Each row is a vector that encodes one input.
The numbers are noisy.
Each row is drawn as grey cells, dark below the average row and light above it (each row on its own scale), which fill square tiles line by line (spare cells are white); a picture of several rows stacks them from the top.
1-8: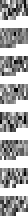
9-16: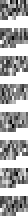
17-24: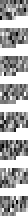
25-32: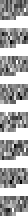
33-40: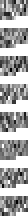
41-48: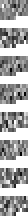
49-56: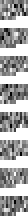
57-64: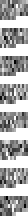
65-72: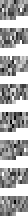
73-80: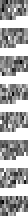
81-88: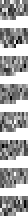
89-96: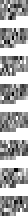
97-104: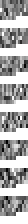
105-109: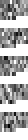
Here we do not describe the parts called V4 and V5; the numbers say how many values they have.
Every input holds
a value of V4, together with either one of 6 labels, or a true/false value and a value of V5.
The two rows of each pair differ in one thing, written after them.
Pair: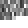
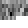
the value of V4
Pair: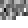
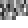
the true/false value
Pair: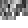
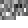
the value of V4
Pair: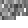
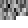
the value of V4
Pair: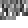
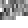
the value of V5
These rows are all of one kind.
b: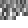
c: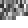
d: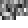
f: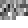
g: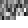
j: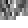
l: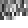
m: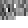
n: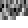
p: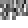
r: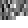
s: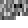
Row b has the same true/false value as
g, m, p and r.
